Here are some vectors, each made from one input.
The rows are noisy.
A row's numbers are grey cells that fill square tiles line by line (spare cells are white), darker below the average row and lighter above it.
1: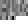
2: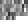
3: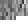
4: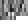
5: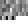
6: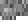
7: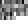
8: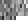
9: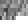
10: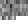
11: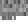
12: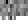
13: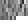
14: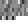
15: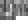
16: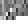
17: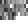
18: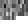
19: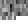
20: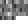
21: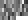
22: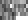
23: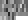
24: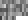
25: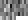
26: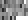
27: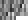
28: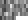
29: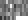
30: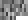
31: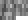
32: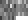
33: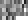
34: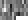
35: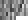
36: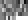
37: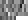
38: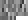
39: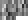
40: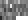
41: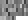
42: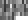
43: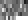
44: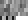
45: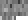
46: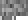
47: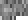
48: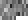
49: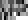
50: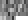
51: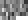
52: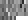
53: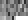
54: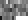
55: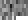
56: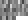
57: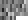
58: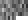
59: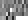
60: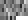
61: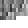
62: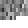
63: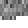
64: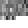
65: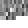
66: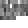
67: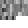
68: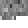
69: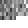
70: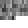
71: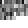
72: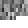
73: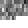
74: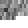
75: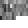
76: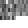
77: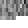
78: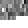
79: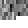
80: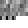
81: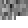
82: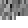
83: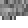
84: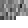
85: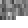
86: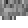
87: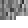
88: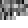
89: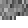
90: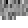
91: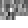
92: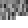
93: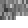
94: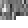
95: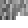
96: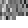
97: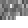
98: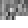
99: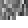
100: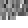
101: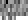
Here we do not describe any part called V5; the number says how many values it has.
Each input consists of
a list of up to two items, each a true/false value and a value of V5.
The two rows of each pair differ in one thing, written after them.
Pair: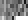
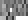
the value of V5 in item 1 of the list
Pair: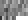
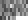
the true/false value in item 2 of the list
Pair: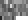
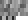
the true/false value in item 2 of the list
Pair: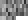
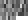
the true/false value in item 2 of the list
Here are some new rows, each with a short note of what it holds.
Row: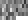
a list of two items
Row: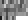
a list of two items
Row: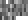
a list of two items
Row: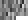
a list of one item
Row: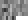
a list of two items
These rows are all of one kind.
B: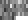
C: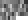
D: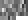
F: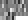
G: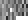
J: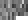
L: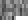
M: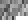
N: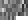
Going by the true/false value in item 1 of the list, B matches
L and M.
